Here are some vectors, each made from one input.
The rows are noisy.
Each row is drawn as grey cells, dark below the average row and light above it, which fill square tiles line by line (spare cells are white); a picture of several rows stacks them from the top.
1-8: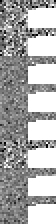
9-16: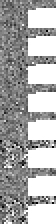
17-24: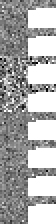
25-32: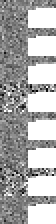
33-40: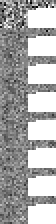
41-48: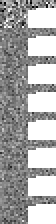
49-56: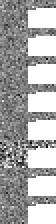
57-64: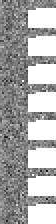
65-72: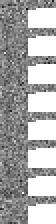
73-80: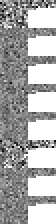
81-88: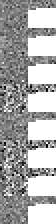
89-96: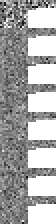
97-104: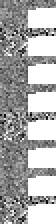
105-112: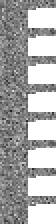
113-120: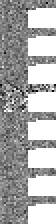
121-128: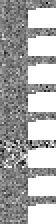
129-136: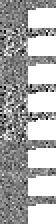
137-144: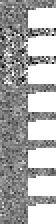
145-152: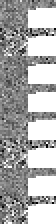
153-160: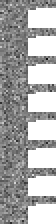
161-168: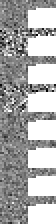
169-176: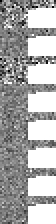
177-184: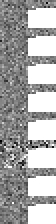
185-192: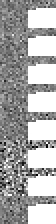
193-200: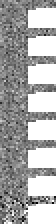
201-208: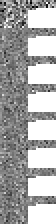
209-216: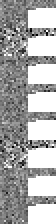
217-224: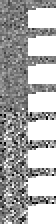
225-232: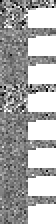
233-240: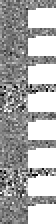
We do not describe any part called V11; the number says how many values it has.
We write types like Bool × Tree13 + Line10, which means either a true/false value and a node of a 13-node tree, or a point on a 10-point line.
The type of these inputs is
Bool × Circle6 × Line6 × V11 + Line7.
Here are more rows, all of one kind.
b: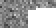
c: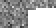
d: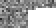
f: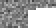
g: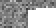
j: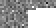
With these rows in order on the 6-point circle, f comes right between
d and g.
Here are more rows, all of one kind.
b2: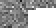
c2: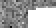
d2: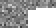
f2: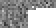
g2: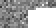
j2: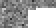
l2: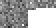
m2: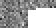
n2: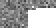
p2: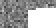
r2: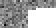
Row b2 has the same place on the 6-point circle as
l2 and n2.
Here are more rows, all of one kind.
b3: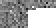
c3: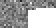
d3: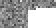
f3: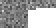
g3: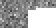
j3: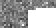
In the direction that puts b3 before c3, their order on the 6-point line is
b3, d3, f3, g3, j3, c3.
